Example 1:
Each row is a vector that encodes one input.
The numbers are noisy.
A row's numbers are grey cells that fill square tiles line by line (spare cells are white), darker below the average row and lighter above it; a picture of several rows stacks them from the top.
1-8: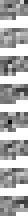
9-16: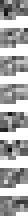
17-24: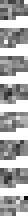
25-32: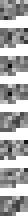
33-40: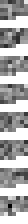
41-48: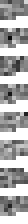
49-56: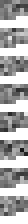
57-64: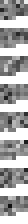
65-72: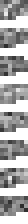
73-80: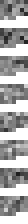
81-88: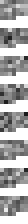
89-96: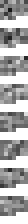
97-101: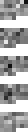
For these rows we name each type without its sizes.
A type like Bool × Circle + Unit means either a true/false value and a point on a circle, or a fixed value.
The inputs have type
Circle.
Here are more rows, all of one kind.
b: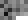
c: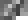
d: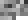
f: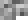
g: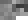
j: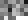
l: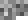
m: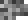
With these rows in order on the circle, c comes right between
g and l.
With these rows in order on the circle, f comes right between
d and m.
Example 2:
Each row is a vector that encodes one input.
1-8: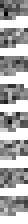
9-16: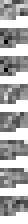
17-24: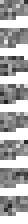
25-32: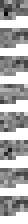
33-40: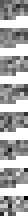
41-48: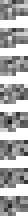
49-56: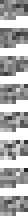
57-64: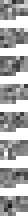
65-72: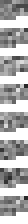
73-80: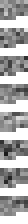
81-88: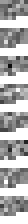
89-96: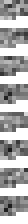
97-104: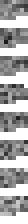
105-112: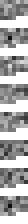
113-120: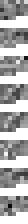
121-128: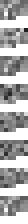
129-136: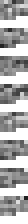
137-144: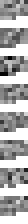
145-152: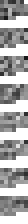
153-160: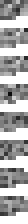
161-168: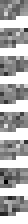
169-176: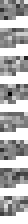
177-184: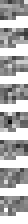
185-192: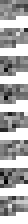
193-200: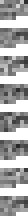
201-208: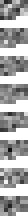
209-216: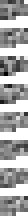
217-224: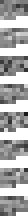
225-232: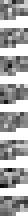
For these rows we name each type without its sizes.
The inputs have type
Circle.
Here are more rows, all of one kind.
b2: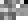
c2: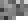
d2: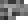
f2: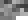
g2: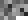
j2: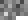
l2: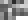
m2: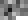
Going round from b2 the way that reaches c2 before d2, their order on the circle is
b2, g2, m2, f2, j2, c2, d2, l2.
